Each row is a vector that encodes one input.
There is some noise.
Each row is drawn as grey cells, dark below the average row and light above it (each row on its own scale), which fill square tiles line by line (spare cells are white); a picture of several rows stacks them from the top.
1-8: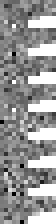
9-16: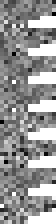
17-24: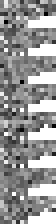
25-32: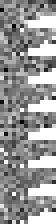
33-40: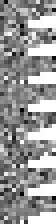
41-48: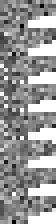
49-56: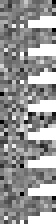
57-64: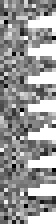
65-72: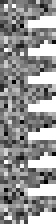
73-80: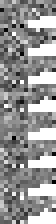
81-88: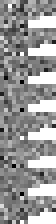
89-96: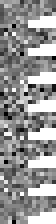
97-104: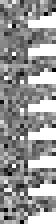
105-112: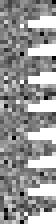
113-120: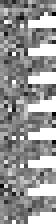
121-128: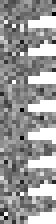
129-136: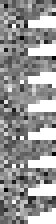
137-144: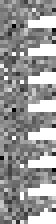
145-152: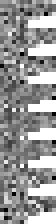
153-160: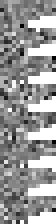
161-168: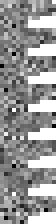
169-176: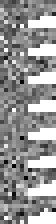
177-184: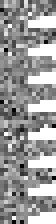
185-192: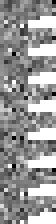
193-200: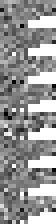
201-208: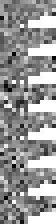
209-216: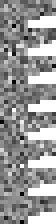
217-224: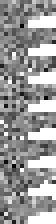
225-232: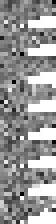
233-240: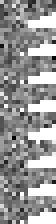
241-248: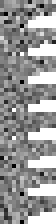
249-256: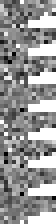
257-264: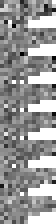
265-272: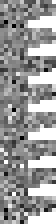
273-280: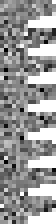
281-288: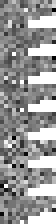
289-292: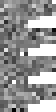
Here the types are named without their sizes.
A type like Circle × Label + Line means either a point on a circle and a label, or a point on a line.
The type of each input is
(Bool × Bool × Bool × Bool + Unit) × Tree.
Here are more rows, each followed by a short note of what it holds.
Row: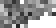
a node of a tree
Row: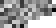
a node of a tree and four true/false values
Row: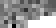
a node of a tree and four true/false values
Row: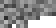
a node of a tree
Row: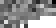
a node of a tree
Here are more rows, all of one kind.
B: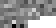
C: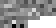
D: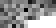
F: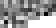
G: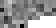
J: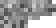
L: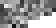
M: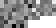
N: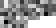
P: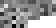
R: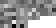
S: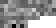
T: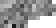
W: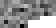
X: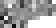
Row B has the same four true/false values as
C, G, R and S.
